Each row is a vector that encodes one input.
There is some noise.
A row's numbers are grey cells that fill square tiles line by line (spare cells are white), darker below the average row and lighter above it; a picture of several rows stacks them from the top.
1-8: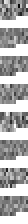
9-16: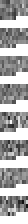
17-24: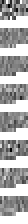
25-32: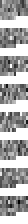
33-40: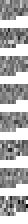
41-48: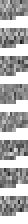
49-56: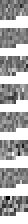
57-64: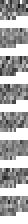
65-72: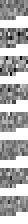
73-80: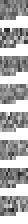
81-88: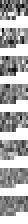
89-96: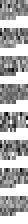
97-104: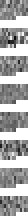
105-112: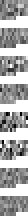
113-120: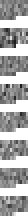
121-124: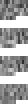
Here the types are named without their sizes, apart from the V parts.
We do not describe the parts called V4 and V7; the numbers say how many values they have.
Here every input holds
a value of V4, together with either a point on a line and a true/false value, or a value of V7.
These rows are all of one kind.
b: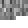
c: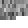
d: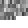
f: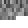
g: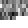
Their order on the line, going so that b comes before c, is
f, g, b, d, c.
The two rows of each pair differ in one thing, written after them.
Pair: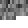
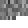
the place on the line
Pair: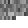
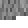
the place on the line
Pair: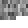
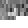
the place on the line
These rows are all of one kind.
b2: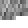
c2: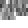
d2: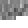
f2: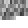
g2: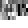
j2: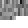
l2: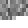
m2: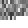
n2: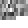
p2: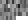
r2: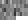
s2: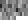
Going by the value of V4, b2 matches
c2, j2, m2 and n2.
